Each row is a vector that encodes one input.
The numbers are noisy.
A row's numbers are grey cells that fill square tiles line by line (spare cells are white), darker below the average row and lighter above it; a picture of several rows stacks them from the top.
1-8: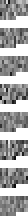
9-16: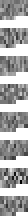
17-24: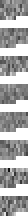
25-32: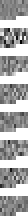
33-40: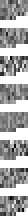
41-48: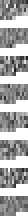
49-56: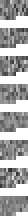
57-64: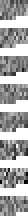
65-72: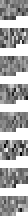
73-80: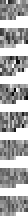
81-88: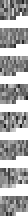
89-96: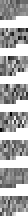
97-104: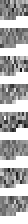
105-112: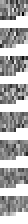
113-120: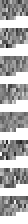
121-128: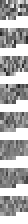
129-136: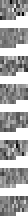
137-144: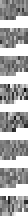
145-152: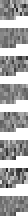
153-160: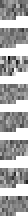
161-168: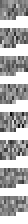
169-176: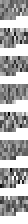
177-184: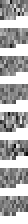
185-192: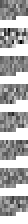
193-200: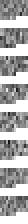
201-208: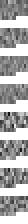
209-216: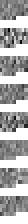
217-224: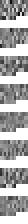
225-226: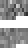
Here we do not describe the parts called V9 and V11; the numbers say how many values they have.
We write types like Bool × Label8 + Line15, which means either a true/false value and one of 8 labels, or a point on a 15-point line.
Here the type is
(Bool × Bool × Bool + Circle10) × V9 × V11.
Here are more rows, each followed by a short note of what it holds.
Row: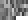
three true/false values, a value of V9 and a value of V11
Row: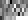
three true/false values, a value of V9 and a value of V11
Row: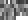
a point on a 10-point circle, a value of V9 and a value of V11
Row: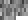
three true/false values, a value of V9 and a value of V11
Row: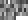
three true/false values, a value of V9 and a value of V11
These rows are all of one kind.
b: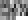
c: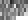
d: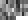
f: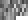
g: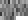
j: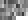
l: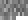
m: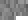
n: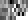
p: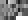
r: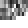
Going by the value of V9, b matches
j and n.
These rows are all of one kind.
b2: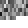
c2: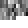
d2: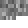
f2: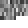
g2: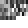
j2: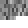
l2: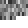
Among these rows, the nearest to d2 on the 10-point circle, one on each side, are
b2 and l2.
